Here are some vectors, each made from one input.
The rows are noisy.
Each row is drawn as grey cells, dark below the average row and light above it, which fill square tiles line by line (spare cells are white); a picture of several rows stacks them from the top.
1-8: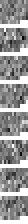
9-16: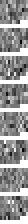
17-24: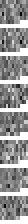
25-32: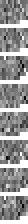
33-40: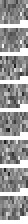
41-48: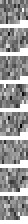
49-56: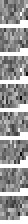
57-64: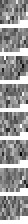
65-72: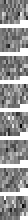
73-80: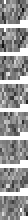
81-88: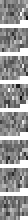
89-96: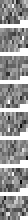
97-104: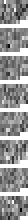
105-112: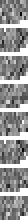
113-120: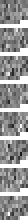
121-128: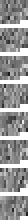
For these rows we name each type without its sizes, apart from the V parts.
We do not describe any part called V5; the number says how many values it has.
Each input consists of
a list of items, each either a point on a circle, or a true/false value and a value of V5.
